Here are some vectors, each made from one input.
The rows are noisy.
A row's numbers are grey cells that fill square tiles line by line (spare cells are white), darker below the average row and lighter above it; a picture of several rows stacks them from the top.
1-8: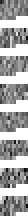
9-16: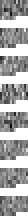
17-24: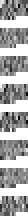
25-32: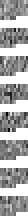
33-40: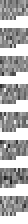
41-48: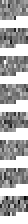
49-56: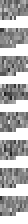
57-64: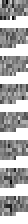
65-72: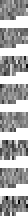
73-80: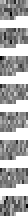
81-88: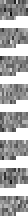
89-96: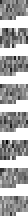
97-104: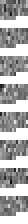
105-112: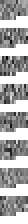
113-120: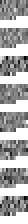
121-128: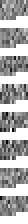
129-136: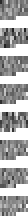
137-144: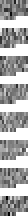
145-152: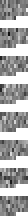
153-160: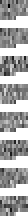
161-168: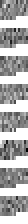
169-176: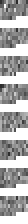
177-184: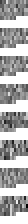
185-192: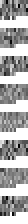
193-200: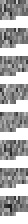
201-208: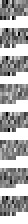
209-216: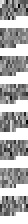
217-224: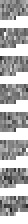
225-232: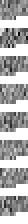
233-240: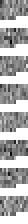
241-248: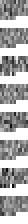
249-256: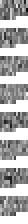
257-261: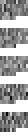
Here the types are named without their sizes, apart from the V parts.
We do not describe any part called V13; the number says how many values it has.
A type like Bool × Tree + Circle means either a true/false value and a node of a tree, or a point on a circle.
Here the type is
(Circle + Unit) × V13 + Line.
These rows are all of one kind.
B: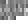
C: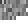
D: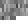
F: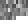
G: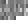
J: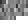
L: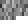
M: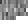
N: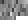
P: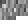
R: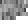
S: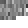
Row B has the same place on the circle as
D, G and J.
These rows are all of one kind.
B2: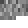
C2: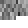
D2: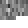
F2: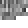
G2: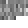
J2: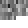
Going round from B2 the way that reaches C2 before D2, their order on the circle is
B2, C2, J2, D2, G2, F2.
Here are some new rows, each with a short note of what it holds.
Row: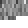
a point on a circle and a value of V13
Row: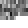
a value of V13
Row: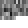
a value of V13
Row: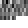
a point on a line
